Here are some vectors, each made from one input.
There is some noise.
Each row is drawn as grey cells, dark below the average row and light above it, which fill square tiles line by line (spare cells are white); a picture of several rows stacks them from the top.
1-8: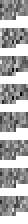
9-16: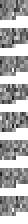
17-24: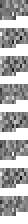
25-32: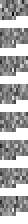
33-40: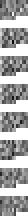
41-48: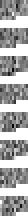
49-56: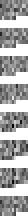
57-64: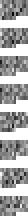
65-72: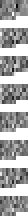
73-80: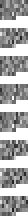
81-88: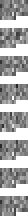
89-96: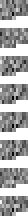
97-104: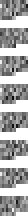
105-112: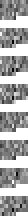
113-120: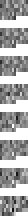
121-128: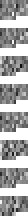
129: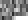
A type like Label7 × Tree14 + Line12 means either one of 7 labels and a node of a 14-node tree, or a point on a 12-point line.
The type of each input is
(Label5 + Line7) × Tree7 × Tree7.
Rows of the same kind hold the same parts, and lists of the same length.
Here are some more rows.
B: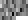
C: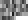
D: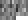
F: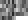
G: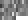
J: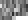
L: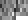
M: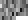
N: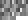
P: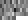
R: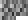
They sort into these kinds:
B, C, F, J, M, R
D, G, L, N, P

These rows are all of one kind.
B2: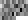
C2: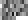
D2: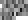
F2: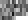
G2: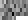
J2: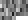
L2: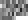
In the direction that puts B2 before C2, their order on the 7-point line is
F2, L2, J2, D2, B2, C2, G2.
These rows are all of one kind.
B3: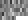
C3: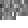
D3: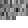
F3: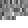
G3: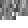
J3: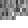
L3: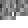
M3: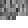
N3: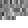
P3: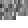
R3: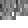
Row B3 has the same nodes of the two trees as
D3, J3 and N3.
